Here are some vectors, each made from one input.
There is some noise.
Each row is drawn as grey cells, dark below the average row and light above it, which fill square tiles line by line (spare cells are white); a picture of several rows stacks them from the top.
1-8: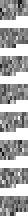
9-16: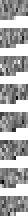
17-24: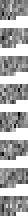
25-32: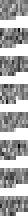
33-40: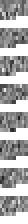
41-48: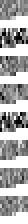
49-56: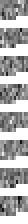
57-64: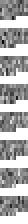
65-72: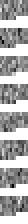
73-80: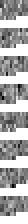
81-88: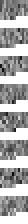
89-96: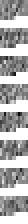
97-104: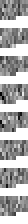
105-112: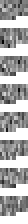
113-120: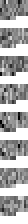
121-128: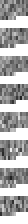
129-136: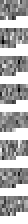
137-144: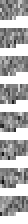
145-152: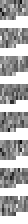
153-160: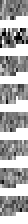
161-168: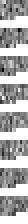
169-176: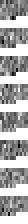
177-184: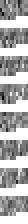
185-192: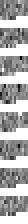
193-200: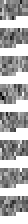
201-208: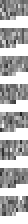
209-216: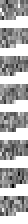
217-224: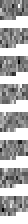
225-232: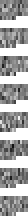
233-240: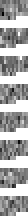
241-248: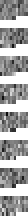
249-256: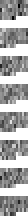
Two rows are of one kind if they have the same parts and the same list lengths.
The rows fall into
2 kinds.
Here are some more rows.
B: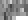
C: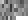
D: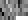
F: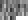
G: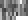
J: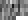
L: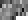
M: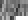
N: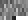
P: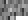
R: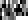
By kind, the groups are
B, C, D, F, G, J, L, M, N, P
R

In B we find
a point on a 9-point circle and six true/false values.
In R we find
a fixed value.
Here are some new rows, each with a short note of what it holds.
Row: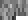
a point on a 9-point circle and six true/false values
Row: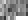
a point on a 9-point circle and six true/false values
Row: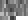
a point on a 9-point circle and six true/false values
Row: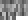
a point on a 9-point circle and six true/false values
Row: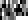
a fixed value
